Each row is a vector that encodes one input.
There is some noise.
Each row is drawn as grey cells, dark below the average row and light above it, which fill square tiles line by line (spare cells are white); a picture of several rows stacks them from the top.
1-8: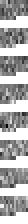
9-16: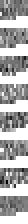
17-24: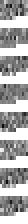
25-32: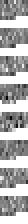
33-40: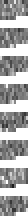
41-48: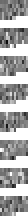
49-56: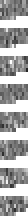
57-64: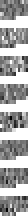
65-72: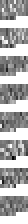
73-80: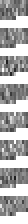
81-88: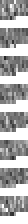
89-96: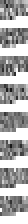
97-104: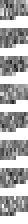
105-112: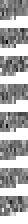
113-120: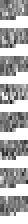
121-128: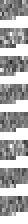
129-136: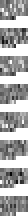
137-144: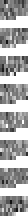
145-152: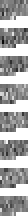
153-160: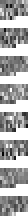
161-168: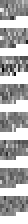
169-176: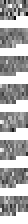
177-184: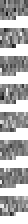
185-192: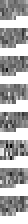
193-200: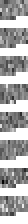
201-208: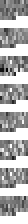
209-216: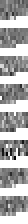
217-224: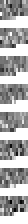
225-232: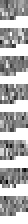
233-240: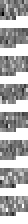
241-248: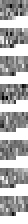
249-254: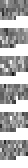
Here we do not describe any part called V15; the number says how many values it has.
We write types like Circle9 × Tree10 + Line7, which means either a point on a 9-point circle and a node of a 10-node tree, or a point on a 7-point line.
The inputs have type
Bool × Bool × Bool × (Line4 + V15).
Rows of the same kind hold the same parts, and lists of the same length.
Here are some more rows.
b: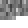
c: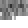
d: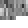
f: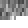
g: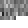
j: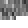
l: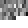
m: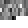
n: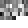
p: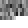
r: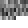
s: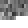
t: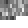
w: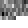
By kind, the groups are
b, c, f, g, j, p, r, s, w
d, l, m, n, t

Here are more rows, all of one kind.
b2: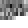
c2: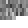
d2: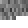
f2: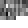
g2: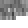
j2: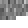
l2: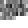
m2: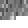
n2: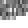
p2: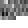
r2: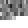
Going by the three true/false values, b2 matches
g2 and l2.
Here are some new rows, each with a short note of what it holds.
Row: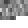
a point on a 4-point line and three true/false values
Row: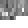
a point on a 4-point line and three true/false values
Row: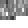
a point on a 4-point line and three true/false values
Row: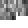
a point on a 4-point line and three true/false values
